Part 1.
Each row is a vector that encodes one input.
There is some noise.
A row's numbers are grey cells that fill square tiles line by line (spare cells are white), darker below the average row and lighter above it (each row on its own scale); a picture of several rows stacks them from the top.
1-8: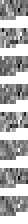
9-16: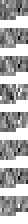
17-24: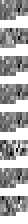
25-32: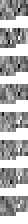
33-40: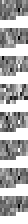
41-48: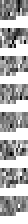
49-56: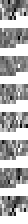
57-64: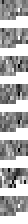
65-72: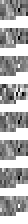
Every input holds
a list of up to two points on a 5-point line.
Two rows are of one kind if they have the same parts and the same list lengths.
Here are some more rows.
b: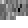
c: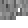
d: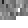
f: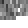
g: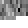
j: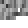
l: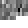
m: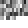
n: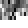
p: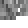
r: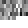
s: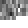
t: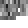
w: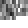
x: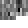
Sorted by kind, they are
b, g, l, x
c, d, f, j, m, p, r, s, t, w
n

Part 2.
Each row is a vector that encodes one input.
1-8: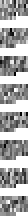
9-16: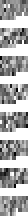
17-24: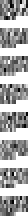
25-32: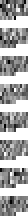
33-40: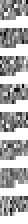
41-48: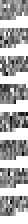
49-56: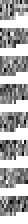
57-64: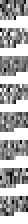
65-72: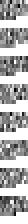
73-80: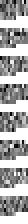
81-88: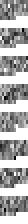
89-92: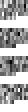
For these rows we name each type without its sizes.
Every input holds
a point on a line, together with either a fixed value, or four true/false values.
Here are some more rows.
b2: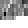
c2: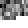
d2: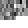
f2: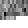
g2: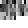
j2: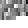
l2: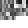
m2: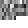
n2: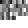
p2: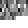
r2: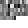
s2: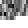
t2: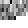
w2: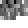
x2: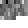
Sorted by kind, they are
b2, d2, f2, j2, l2, m2, n2, p2, r2, s2, t2
c2, g2, w2, x2

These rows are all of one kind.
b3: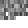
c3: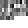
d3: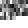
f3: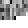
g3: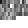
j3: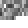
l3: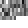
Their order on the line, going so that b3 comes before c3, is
j3, b3, c3, d3, l3, f3, g3.
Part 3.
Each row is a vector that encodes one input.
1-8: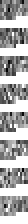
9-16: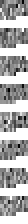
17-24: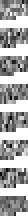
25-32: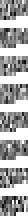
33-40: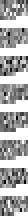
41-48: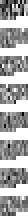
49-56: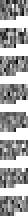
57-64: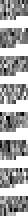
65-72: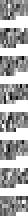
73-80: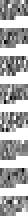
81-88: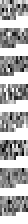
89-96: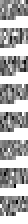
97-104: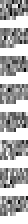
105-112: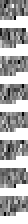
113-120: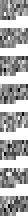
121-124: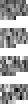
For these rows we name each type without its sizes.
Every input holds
a point on a line, together with either a fixed value, or four true/false values.
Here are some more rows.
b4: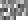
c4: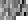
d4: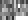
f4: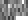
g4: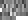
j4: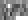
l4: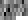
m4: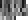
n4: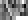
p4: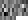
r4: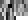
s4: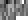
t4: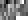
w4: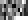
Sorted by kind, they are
b4, c4, d4, f4, g4, j4, l4, n4, p4, r4, w4
m4, s4, t4

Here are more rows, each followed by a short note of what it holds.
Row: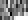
a point on a line and four true/false values
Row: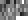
a point on a line
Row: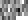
a point on a line and four true/false values
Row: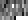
a point on a line
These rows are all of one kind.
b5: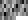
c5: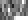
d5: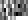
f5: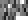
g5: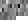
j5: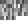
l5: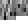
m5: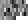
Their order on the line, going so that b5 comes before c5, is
m5, j5, b5, g5, d5, l5, f5, c5.
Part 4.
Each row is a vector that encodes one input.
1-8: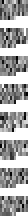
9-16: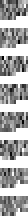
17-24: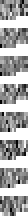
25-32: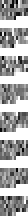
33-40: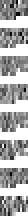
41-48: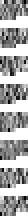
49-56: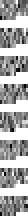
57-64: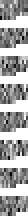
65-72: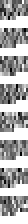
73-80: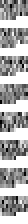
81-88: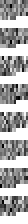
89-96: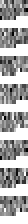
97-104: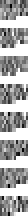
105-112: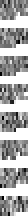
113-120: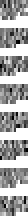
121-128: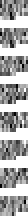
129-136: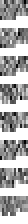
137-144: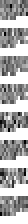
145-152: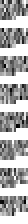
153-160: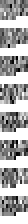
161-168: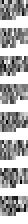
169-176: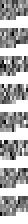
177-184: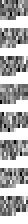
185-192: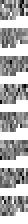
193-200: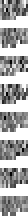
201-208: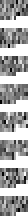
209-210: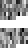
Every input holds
a true/false value, together with either a fixed value, or a node of a 12-node tree.
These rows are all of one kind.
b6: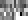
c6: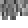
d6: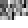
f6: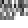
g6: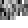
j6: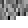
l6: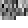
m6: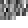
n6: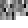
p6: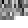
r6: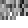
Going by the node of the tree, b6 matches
f6, j6 and p6.
